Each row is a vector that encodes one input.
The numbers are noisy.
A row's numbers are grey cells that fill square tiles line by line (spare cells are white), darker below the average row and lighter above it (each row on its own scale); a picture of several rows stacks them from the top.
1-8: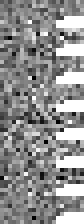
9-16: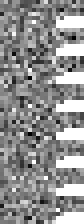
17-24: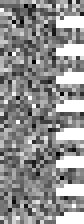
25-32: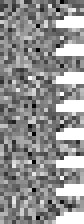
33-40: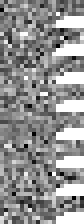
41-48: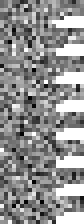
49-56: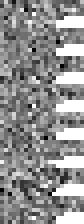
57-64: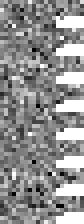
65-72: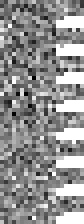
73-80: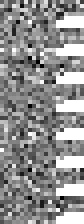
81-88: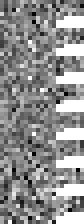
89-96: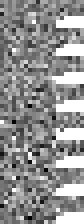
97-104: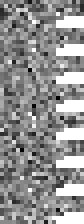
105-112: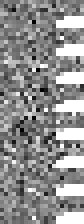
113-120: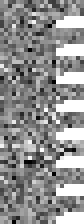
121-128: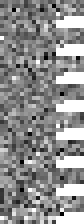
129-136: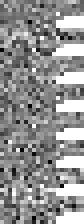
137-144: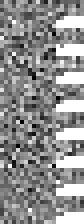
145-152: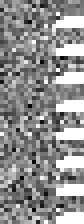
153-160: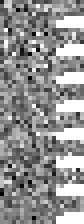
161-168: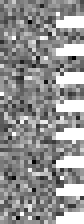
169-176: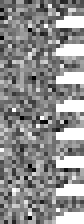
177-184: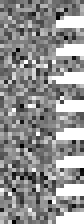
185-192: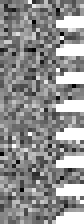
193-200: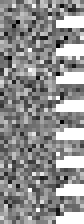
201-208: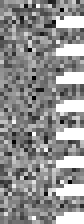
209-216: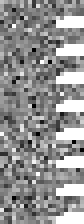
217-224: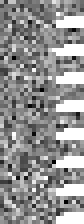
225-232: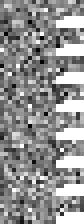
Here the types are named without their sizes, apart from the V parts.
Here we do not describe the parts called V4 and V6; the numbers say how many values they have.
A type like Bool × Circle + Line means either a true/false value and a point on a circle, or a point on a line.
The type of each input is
(Bool × Bool × Bool + V6) × Line × V4.
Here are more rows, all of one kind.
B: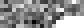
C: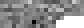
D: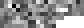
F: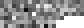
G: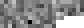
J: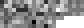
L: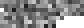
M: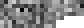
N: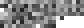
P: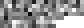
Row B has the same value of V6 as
C, F, J and M.
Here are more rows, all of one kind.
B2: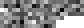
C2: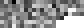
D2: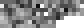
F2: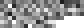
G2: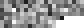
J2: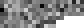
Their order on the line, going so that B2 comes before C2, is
F2, B2, D2, G2, C2, J2.
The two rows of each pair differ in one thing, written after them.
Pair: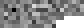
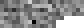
the value of V6
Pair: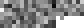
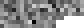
the value of V4
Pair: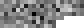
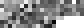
the value of V4
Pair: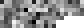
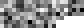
the place on the line
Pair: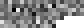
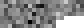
the value of V6
